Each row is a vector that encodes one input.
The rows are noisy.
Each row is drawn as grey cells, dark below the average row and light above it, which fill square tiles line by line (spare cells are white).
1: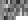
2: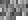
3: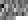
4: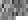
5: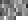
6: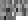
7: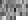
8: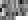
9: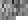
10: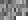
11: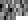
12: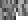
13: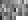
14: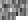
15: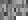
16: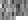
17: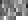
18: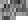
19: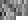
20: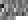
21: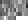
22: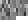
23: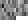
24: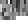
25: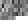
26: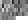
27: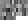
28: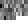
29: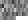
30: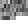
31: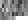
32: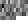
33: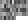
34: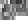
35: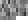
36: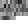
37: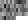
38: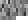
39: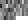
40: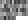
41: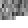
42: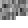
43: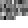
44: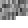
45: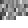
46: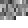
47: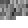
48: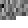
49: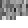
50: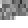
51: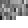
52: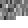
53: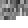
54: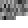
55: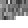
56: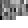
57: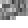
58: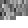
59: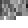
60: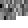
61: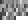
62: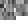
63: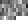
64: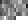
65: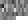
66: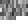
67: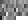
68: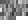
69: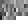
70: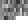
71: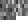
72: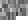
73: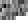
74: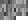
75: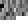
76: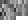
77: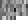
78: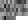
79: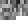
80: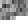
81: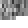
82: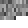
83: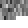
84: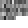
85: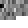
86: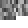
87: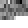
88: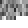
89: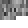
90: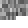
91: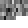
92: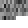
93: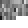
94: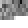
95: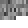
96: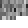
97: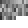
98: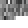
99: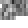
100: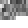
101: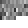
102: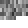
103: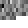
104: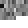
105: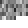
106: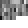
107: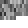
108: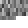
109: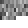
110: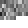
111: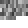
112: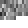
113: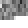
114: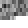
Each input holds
either a point on a 10-point circle and a true/false value, or one of 7 labels.
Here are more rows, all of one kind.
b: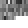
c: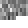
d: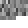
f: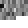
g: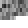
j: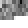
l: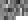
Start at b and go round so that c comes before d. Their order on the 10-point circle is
b, j, g, c, d, f, l.
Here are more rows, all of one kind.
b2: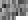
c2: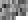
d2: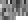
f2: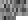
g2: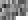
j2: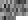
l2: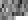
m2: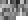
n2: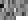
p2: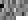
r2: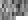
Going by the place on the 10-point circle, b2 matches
c2, f2, g2 and j2.
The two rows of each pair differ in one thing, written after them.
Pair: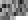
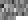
the place on the 10-point circle
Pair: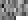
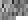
the place on the 10-point circle
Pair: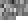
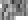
the place on the 10-point circle
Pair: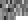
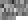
the true/false value
